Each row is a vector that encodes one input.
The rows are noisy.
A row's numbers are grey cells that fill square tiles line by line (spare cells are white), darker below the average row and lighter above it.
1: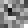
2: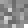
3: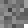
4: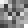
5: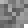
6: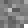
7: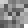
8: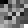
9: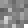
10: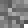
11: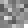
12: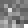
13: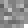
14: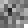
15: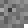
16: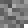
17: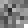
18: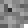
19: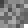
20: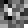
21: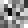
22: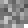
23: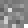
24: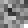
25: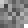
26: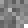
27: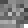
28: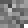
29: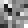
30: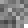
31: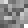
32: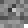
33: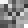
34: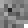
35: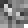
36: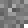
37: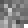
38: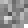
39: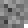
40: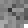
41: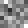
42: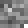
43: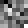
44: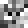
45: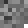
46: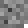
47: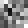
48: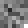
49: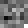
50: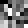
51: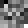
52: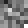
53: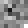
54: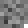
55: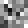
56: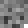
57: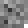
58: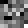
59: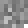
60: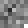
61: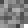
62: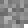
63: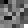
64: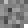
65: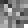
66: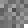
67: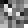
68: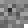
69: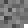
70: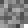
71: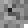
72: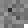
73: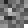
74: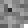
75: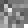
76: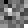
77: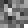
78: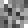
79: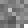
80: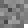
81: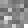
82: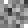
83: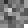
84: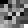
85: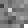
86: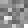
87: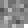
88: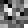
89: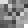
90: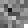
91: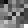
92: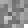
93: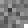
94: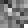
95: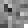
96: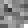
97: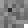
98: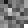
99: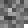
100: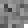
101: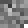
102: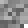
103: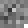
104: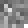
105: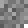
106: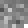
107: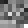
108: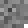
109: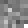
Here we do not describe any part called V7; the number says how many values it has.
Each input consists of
a point on a 5-point line, together with either a point on a 5-point line and a point on an 8-point line, or a value of V7.
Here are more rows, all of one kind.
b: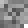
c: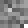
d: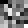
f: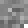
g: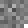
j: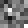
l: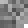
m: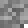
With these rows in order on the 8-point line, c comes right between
b and f.
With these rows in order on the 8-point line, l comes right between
f and j.
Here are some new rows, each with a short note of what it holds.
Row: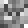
a point on each of two 5-point lines and a point on an 8-point line
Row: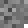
a point on a 5-point line and a value of V7
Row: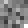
a point on a 5-point line and a value of V7
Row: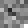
a point on a 5-point line and a value of V7
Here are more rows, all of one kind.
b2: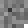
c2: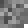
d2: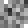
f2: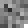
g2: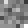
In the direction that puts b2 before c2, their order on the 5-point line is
f2, b2, c2, d2, g2.
